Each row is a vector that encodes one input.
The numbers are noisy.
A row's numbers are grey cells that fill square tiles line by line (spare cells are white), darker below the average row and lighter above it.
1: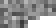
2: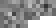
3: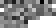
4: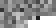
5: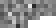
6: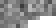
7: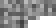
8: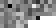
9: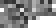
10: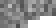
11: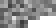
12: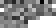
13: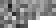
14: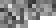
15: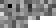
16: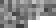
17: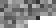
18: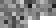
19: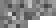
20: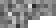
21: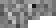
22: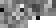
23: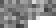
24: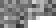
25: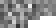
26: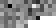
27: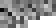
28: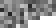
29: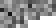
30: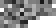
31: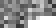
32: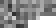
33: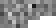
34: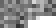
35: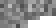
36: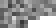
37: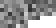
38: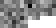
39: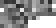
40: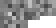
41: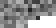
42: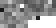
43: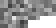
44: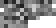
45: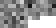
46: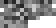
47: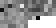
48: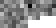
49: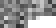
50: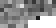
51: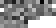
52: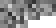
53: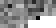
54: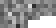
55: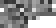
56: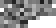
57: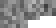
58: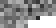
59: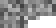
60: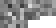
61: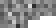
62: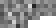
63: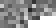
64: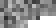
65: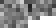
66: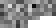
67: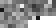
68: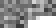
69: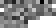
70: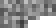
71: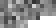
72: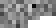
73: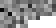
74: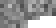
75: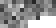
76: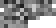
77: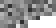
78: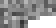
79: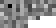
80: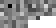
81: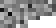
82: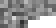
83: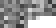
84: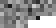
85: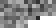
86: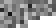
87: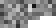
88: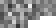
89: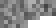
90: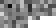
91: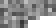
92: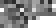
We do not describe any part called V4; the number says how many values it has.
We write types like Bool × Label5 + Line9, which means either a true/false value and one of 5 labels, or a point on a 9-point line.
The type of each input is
List2(Line6) × V4.
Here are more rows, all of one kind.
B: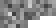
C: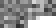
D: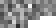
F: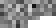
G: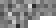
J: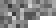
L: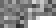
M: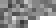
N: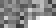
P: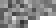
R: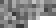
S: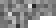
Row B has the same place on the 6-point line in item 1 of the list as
G and S.
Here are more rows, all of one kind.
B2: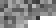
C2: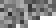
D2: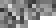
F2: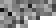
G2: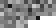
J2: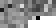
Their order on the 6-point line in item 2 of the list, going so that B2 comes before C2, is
D2, B2, C2, G2, F2, J2.
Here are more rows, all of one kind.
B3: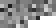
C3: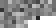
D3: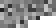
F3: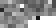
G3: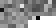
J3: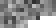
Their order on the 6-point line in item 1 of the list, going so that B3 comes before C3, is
B3, D3, G3, F3, C3, J3.
